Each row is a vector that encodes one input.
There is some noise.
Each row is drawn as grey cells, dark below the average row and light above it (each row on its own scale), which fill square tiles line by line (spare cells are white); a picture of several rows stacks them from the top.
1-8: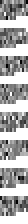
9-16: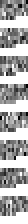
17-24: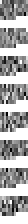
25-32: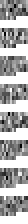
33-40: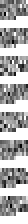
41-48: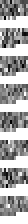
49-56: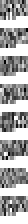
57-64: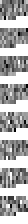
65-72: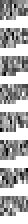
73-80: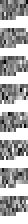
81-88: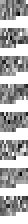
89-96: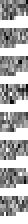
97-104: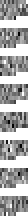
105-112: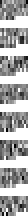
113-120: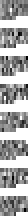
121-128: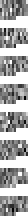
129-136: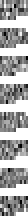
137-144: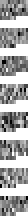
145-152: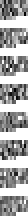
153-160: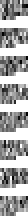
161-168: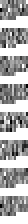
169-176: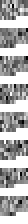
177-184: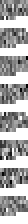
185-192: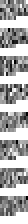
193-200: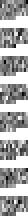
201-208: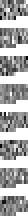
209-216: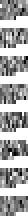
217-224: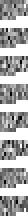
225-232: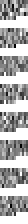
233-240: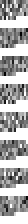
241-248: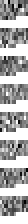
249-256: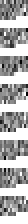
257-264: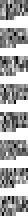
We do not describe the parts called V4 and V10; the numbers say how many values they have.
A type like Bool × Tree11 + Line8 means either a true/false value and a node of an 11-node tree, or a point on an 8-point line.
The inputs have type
Bool × Label9 × (Line5 + V10) × V4.
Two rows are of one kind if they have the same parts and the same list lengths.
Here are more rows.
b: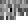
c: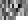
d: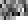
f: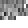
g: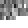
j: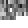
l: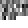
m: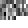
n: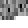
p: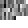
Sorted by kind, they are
b, f, g, m, p
c, d, j, l, n

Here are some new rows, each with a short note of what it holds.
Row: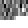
one of 9 labels, a true/false value, a value of V4 and a value of V10
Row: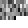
one of 9 labels, a point on a 5-point line, a true/false value and a value of V4
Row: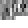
one of 9 labels, a true/false value, a value of V4 and a value of V10
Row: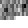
one of 9 labels, a true/false value, a value of V4 and a value of V10
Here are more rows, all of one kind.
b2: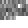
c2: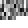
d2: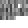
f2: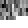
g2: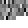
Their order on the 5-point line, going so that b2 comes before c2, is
f2, g2, b2, d2, c2.
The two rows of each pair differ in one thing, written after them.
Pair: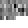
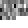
the value of V4
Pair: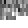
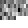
the place on the 5-point line
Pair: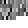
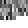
the true/false value
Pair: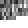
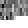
the label
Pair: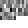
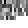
the place on the 5-point line
